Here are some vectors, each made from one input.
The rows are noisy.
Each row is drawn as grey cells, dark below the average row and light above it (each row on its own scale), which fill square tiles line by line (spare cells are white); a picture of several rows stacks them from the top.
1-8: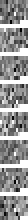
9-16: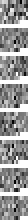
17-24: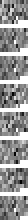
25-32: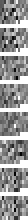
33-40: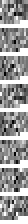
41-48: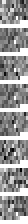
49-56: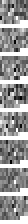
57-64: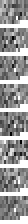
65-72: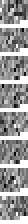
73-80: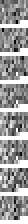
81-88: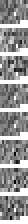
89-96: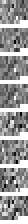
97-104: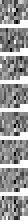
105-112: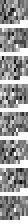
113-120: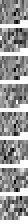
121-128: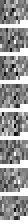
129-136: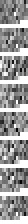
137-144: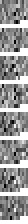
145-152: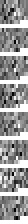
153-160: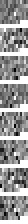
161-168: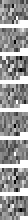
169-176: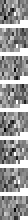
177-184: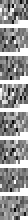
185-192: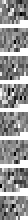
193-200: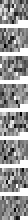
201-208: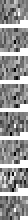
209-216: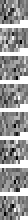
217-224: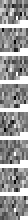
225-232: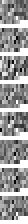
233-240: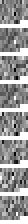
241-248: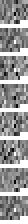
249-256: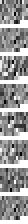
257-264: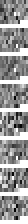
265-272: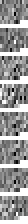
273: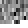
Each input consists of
either a point on an 11-point circle and a true/false value, or a point on a 9-point line.
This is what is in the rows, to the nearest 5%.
About 65% of them hold a point on an 11-point circle and a true/false value. The rest hold a point on a 9-point line.
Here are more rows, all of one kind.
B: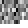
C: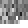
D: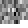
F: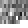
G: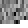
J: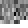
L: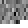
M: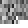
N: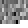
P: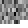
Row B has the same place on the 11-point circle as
C, D and P.
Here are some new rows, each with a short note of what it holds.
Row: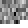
a point on an 11-point circle and a true/false value
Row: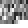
a point on an 11-point circle and a true/false value
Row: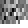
a point on a 9-point line
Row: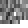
a point on a 9-point line
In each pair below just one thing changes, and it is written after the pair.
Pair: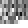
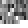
the place on the 11-point circle
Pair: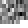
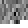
the true/false value
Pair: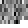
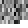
the place on the 11-point circle
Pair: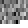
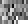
the true/false value
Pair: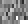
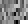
the true/false value
